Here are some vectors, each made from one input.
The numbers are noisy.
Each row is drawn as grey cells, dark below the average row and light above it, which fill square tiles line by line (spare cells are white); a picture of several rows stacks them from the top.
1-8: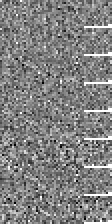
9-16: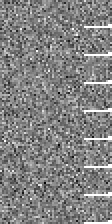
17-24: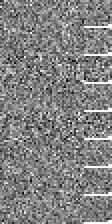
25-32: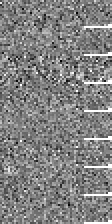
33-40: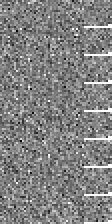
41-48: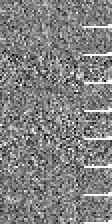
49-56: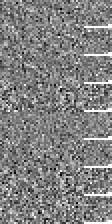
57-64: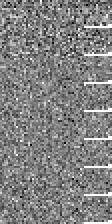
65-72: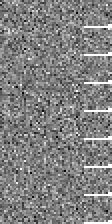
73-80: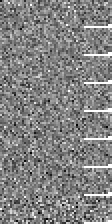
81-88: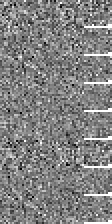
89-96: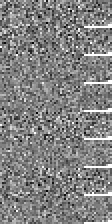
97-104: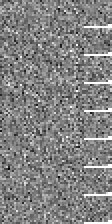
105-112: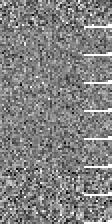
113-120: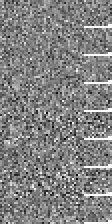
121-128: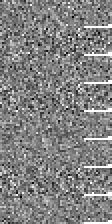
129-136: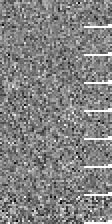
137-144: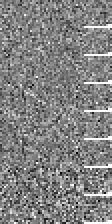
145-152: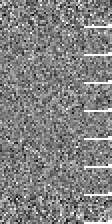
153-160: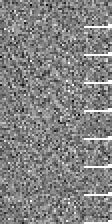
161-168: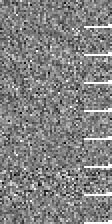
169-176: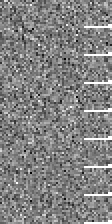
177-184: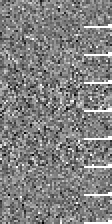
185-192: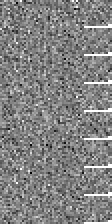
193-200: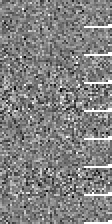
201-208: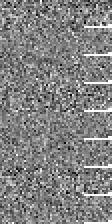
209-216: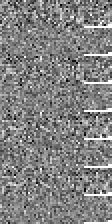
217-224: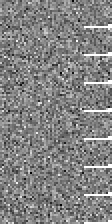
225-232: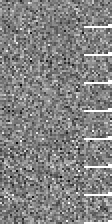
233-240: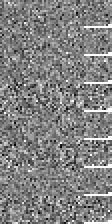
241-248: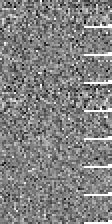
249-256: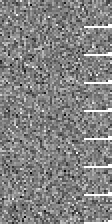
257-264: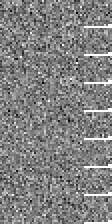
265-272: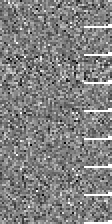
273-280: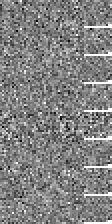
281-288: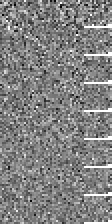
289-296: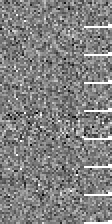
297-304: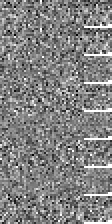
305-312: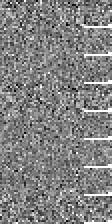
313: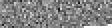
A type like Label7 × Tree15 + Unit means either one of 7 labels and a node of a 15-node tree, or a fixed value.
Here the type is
(Bool × Circle6 + Tree9) × (Line6 × Line6 + Unit) + Line7.
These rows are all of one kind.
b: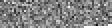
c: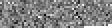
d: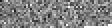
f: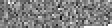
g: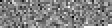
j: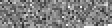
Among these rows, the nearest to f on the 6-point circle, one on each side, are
b and d.
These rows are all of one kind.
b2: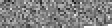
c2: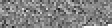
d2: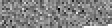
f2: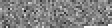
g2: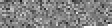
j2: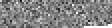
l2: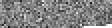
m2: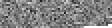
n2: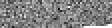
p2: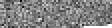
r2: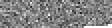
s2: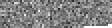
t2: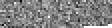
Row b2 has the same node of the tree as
c2, d2, g2 and j2.
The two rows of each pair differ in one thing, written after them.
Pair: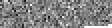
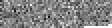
the place on the 6-point circle
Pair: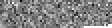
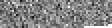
the true/false value
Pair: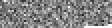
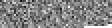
the place on the 6-point circle
